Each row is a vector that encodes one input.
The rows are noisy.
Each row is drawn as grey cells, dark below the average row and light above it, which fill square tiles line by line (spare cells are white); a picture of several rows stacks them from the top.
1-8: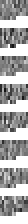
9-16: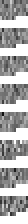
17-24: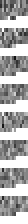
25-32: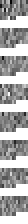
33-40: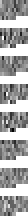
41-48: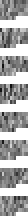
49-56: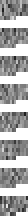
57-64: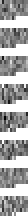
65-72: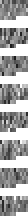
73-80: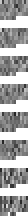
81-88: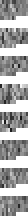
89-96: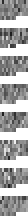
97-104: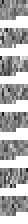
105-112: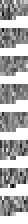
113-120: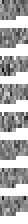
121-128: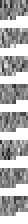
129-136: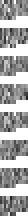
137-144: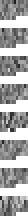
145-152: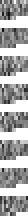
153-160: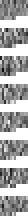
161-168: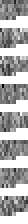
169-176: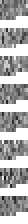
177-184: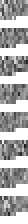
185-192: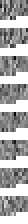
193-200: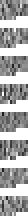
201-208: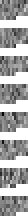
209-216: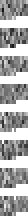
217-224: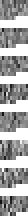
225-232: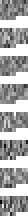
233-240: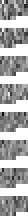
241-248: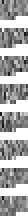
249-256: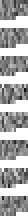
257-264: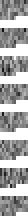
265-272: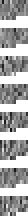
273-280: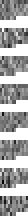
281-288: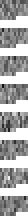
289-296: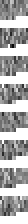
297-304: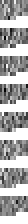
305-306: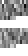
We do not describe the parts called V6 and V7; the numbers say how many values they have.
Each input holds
either one of 4 labels, a true/false value and a value of V6, or two labels (each one of 12), or a value of V7.
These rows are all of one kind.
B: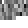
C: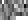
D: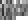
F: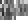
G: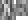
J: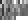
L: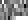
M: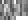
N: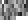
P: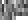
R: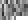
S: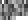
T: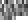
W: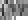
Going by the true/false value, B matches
C, F and L.
